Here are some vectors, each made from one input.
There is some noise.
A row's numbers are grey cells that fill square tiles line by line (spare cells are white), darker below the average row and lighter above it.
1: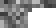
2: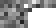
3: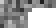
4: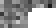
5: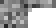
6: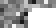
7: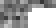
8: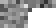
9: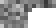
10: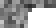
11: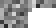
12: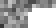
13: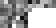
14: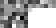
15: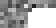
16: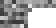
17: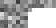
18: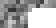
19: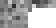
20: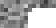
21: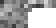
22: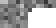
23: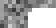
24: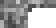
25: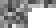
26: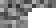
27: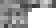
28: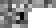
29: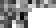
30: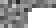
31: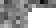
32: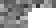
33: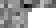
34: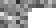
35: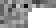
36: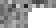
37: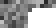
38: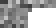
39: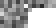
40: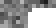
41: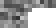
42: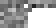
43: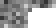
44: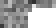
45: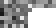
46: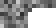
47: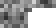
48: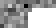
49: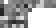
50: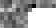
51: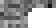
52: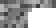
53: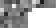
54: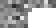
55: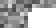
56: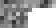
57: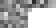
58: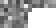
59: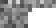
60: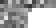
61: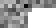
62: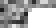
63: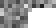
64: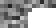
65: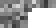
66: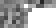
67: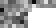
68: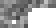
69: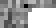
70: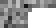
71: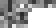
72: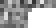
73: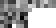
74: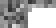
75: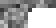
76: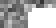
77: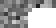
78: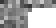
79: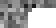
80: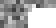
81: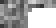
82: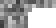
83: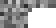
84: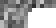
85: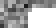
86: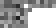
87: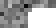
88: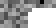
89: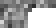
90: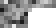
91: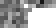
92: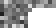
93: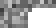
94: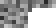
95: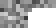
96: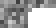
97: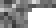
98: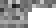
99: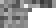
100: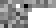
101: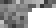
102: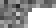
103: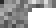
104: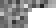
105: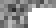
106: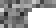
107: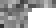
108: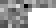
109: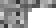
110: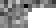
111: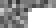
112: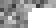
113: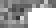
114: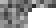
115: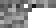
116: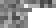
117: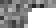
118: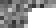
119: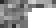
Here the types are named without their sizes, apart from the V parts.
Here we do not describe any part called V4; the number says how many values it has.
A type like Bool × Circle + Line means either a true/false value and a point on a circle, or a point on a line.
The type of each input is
(Bool × Bool × Bool × Bool × Bool + V4) × Circle.
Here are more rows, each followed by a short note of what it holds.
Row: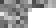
a point on a circle and five true/false values
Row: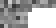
a point on a circle and five true/false values
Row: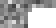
a point on a circle and five true/false values
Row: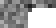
a point on a circle and five true/false values
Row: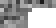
a point on a circle and five true/false values
